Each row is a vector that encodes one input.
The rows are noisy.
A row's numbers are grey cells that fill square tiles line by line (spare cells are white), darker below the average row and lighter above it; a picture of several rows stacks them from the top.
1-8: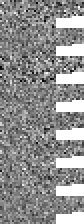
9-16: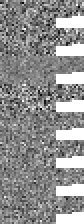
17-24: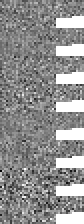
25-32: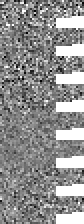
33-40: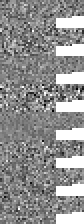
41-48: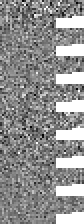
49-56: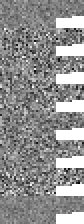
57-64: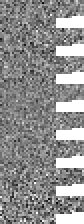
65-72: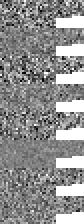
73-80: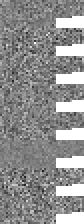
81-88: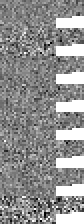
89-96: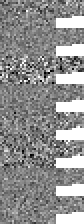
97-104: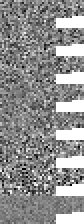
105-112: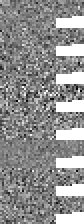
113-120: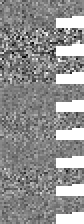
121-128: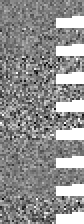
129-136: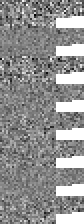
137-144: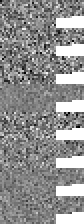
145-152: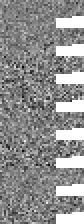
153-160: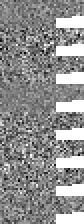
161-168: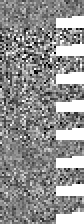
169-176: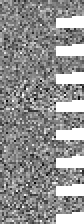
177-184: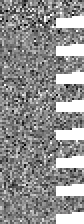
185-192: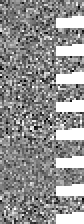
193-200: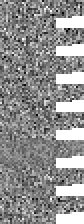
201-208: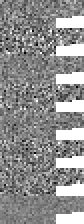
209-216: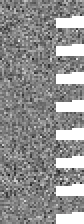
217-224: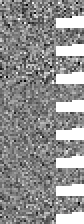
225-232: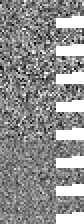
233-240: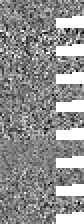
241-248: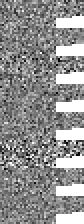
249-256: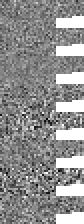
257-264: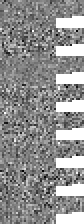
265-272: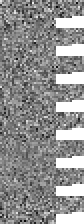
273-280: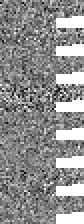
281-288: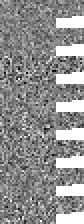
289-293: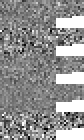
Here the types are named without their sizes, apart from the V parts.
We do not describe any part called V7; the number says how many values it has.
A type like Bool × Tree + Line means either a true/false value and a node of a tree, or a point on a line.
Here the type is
(Bool × Bool × Bool × Bool + V7) × (Circle + Tree) + Unit.
